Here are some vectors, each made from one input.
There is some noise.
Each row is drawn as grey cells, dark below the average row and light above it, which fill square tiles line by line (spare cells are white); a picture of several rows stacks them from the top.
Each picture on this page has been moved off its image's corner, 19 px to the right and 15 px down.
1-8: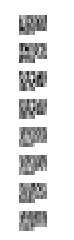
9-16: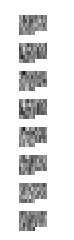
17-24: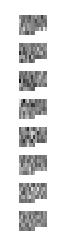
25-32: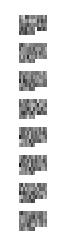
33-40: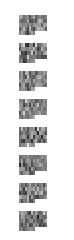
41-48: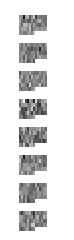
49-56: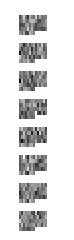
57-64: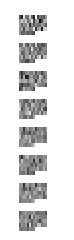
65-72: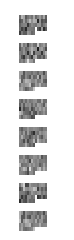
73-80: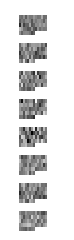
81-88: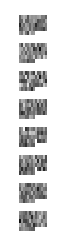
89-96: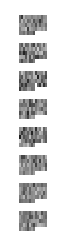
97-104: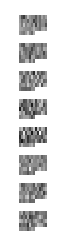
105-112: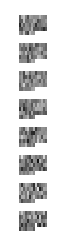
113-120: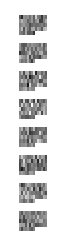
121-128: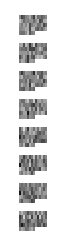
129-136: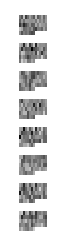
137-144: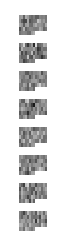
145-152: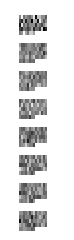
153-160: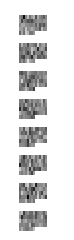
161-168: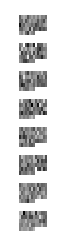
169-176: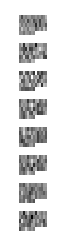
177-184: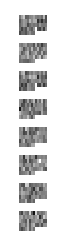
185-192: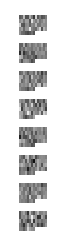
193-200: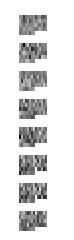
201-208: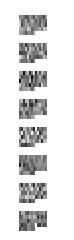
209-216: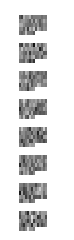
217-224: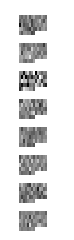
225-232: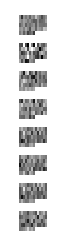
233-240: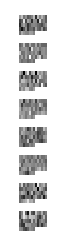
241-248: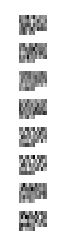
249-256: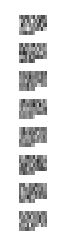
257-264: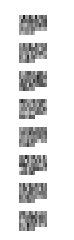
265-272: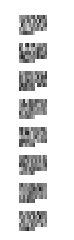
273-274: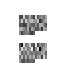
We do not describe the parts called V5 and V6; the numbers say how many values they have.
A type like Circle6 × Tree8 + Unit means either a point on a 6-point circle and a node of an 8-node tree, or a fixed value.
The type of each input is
List3(Circle8) + V5 × V6.
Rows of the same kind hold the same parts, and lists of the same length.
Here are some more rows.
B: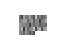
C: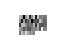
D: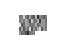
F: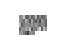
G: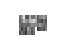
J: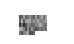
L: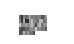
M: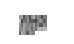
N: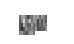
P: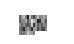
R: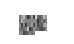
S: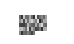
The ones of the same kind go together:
B, C
D, F, M
G, N, P, R
J, S
L

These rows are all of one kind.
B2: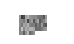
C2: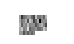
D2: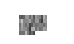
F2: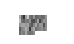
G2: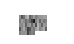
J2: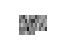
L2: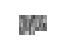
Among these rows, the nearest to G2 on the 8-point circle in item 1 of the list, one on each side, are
C2 and J2.
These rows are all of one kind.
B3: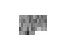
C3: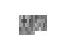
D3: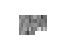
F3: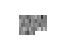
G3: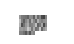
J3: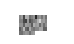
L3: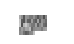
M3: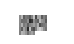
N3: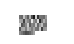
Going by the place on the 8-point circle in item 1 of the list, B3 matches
D3, F3 and M3.
